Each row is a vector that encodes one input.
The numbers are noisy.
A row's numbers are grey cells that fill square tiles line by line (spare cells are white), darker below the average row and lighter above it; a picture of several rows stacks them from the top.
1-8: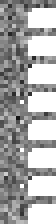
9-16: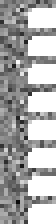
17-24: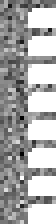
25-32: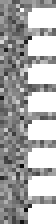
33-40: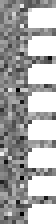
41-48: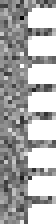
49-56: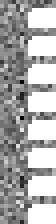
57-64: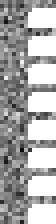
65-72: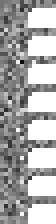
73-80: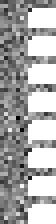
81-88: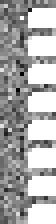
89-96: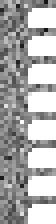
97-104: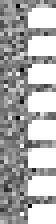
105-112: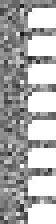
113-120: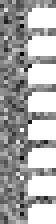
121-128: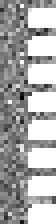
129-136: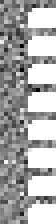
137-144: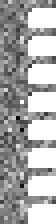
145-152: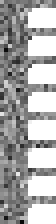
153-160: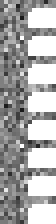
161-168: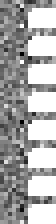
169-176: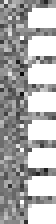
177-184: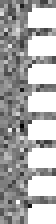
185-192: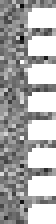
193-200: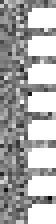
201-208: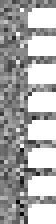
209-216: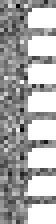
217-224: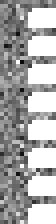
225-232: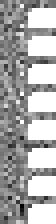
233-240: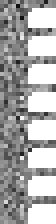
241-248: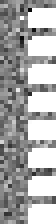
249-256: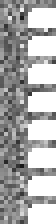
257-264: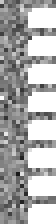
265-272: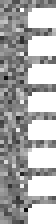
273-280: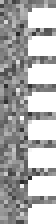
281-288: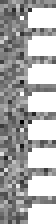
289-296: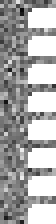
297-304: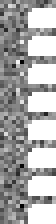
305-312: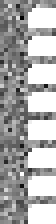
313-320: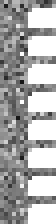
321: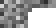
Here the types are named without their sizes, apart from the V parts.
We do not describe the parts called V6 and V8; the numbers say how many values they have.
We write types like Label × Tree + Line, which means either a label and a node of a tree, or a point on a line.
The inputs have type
((Circle + Unit) × V8 + Line) × Line × V6.
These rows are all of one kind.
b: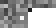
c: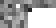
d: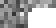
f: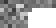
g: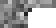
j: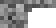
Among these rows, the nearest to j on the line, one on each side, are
b and f.
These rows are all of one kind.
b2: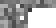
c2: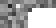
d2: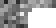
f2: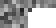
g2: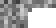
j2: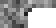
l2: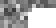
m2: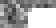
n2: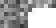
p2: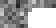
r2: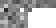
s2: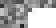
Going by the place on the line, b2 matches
j2 and r2.
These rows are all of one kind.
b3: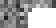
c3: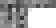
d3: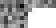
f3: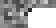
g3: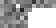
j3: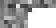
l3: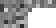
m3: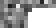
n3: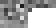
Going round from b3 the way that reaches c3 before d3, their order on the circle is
b3, n3, f3, m3, c3, g3, j3, l3, d3.
